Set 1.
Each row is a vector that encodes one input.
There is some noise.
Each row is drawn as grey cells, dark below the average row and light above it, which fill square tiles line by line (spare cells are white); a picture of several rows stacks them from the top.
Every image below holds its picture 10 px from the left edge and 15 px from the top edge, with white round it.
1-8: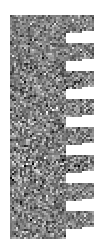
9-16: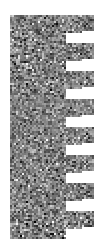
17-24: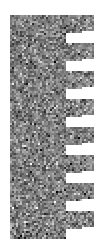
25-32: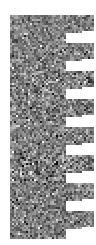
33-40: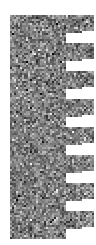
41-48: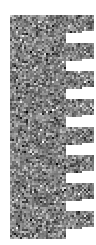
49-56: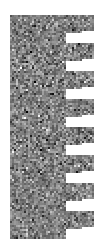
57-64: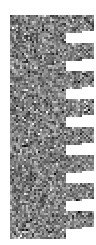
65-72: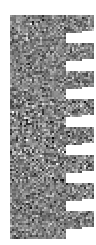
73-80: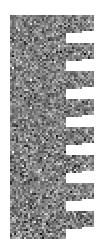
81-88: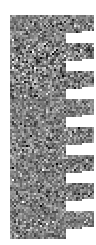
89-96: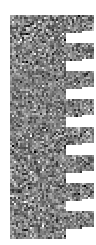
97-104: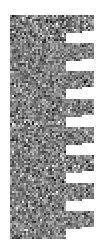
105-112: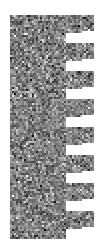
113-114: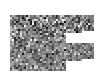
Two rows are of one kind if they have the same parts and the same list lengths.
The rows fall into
2 kinds.
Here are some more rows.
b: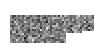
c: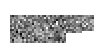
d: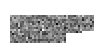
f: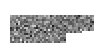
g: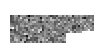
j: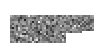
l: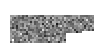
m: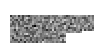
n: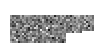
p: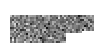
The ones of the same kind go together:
b, d, j, l, m, n
c, f, g, p

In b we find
a point on an 11-point circle and a point on a 7-point line.
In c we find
one of 5 labels and a point on a 7-point line.
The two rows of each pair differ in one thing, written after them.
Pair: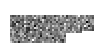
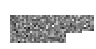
the place on the 7-point line
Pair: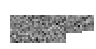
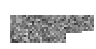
the place on the 11-point circle
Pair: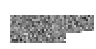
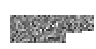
the place on the 7-point line
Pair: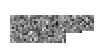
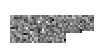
the place on the 11-point circle
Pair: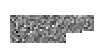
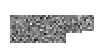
the place on the 7-point line
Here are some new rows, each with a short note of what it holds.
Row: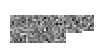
a point on an 11-point circle and a point on a 7-point line
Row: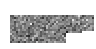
a point on an 11-point circle and a point on a 7-point line
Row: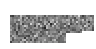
a point on an 11-point circle and a point on a 7-point line
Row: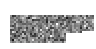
one of 5 labels and a point on a 7-point line
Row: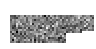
a point on an 11-point circle and a point on a 7-point line
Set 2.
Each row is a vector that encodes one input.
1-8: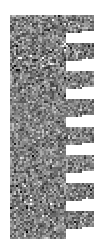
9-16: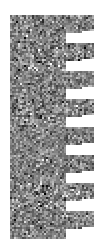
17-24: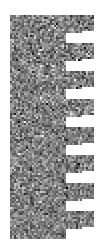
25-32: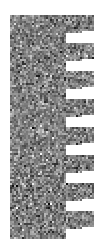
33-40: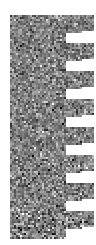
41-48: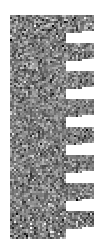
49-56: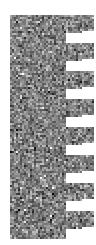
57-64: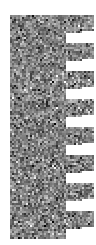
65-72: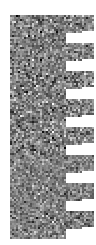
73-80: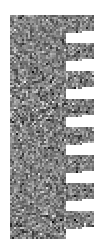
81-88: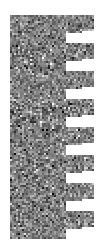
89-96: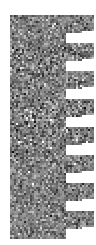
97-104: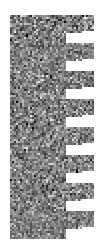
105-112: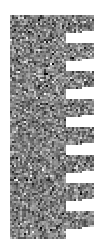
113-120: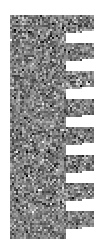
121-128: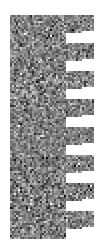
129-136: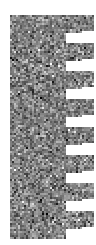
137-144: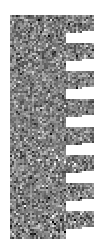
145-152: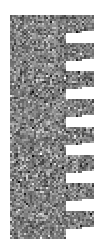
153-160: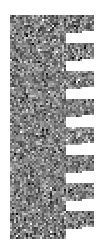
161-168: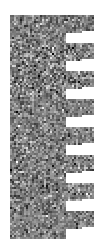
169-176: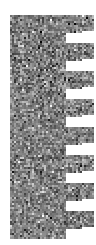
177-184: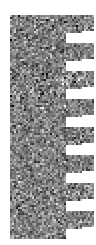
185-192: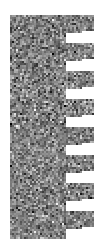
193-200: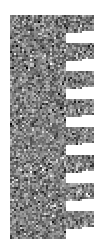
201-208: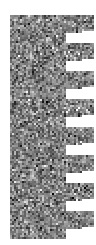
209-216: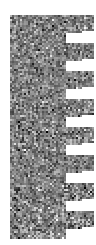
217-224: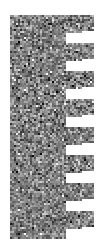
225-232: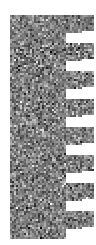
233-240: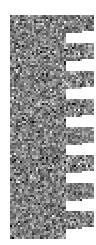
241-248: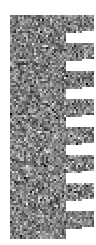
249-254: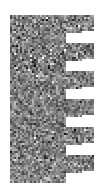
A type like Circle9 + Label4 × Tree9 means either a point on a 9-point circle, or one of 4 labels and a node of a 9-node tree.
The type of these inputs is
(Label5 + Line8) × Label6.
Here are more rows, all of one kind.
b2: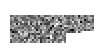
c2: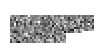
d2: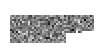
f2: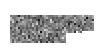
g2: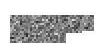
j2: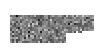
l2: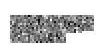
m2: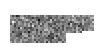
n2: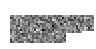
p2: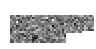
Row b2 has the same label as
c2 and d2.
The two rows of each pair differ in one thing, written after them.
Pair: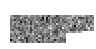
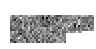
the place on the 8-point line
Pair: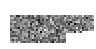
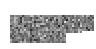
the label
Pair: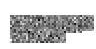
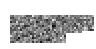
the label
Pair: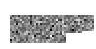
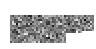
the place on the 8-point line
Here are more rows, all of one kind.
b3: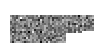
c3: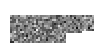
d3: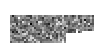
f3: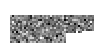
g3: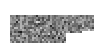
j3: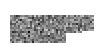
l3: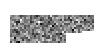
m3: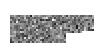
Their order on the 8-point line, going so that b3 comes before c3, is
d3, b3, f3, j3, m3, c3, g3, l3.
